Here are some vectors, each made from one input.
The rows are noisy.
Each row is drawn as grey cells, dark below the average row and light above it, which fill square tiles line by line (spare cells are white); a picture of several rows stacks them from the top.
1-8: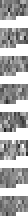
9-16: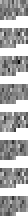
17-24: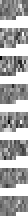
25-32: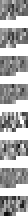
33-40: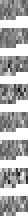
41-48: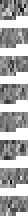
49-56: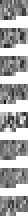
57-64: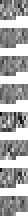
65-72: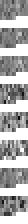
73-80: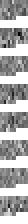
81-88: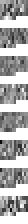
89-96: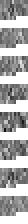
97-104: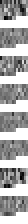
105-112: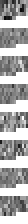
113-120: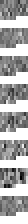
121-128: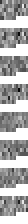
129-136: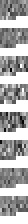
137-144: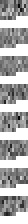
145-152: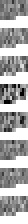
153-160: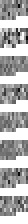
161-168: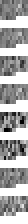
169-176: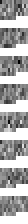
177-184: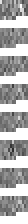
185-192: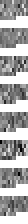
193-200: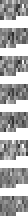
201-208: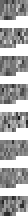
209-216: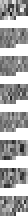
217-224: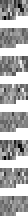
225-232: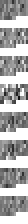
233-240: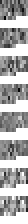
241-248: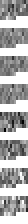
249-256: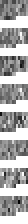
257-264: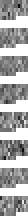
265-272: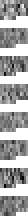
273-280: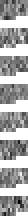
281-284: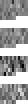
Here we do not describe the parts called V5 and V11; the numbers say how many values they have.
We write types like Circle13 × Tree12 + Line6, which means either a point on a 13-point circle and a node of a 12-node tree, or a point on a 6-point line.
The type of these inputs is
Bool × V11 + Line8 + V5.
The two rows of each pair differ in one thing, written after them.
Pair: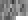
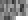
the value of V11
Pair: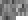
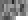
the true/false value
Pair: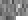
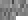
the true/false value
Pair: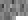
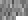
the value of V11
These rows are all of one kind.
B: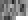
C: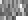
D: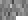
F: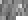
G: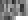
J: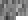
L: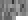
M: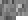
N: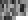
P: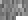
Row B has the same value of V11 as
C, D and F.
